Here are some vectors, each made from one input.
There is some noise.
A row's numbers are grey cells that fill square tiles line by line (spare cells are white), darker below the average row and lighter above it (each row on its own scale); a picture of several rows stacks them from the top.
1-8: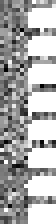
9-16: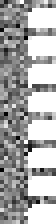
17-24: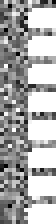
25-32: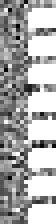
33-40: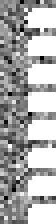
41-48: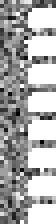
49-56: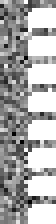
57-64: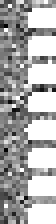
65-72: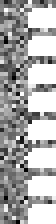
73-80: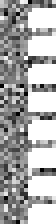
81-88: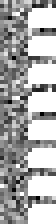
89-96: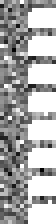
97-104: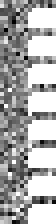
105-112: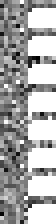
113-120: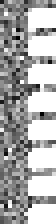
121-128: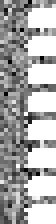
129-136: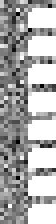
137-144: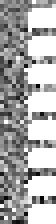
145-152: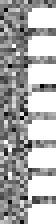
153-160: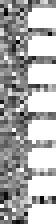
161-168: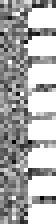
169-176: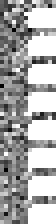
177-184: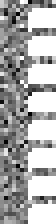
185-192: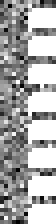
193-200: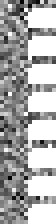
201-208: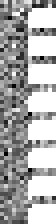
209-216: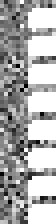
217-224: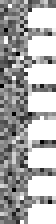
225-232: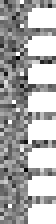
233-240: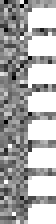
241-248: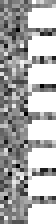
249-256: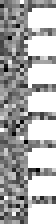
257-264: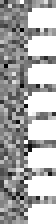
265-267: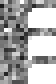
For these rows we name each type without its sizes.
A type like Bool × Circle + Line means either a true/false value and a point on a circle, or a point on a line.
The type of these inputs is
(Bool × Circle + Label) × Label + Unit.
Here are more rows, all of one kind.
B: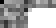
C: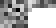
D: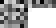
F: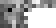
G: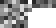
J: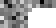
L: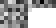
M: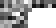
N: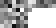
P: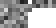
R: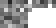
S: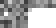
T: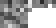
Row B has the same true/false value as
F and S.
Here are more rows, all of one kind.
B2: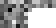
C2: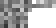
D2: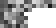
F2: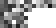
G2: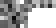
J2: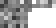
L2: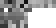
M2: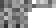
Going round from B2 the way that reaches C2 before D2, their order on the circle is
B2, L2, C2, G2, M2, D2, F2, J2.
